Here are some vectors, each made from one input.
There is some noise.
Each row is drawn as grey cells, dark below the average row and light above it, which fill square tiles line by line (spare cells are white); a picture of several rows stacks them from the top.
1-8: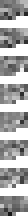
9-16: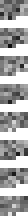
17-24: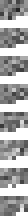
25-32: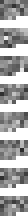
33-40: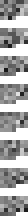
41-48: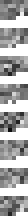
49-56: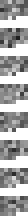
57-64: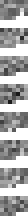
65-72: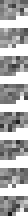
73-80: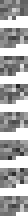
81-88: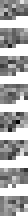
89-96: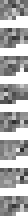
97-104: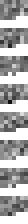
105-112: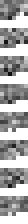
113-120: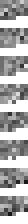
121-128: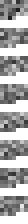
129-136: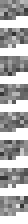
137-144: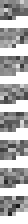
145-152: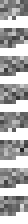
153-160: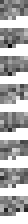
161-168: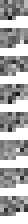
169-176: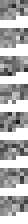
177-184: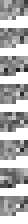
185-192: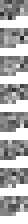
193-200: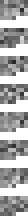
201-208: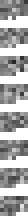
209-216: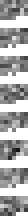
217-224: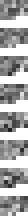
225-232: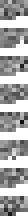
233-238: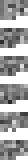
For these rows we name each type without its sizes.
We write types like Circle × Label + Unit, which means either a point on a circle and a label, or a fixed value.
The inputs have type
(Bool × Bool × Bool + Line) × Line.
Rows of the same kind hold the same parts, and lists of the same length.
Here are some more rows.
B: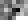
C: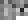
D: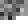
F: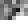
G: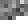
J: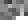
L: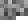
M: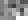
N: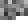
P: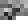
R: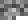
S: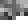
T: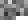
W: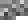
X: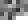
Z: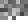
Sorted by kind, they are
B, D, F, G, J, L, N, P, S, T, W, X
C, M, R, Z

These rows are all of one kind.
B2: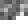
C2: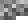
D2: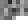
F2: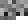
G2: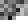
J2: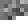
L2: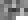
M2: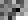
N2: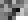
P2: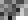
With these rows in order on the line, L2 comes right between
C2 and F2.
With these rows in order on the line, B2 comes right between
J2 and P2.
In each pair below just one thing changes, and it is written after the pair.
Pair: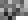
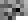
one of the three true/false values
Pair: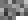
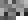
one of the three true/false values
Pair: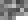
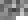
one of the three true/false values
